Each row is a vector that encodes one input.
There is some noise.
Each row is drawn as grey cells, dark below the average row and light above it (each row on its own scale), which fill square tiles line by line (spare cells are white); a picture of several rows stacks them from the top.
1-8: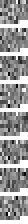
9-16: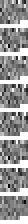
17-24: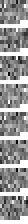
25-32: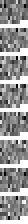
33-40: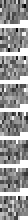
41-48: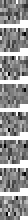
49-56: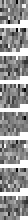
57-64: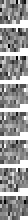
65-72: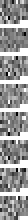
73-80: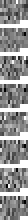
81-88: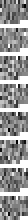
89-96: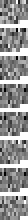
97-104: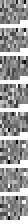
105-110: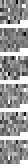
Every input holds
one of 8 labels and a true/false value.
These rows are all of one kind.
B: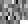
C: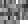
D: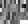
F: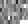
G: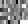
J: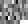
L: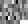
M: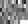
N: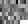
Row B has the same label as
D, J and L.
